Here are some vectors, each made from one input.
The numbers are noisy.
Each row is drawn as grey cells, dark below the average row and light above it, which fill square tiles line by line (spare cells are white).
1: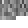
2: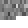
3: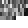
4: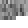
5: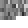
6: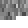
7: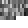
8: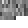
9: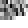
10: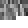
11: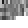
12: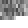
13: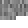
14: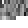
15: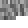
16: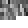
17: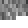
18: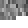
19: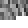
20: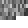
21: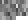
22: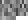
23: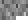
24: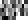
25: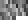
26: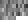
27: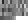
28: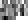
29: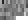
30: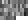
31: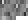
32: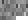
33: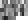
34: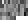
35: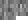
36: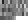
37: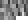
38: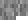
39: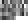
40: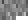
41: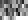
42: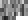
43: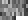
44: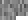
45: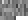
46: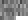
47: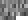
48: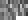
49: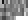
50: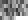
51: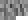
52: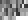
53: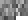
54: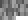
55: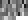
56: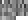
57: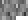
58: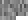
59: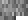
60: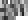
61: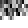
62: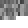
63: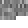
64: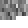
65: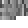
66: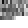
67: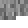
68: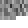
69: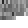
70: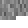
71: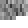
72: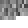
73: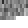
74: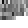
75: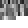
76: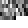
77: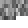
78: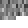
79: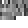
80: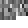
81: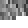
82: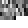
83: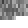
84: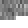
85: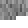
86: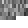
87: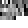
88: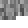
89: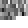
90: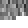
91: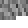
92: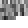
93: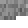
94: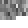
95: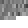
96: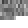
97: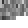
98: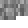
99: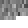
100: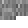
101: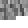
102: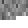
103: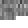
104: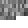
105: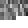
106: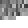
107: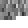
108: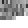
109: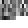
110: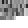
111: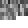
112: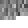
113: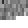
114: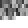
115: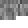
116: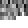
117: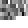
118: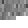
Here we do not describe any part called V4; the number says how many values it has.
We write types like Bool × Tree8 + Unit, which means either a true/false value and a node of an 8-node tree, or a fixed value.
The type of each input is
Bool × (Line5 + List2(V4)).
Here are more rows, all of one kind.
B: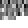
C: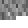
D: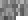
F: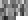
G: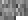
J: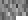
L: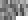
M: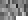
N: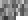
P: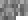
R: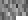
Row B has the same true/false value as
C, J, M and R.
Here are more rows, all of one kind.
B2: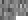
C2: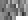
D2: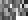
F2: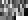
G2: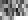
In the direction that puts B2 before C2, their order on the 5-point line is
D2, G2, F2, B2, C2.
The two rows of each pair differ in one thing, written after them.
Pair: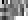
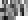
the true/false value
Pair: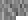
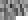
the value of V4 in item 1 of the list
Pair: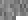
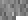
the value of V4 in item 1 of the list
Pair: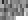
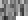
the true/false value
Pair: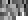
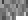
the value of V4 in item 1 of the list
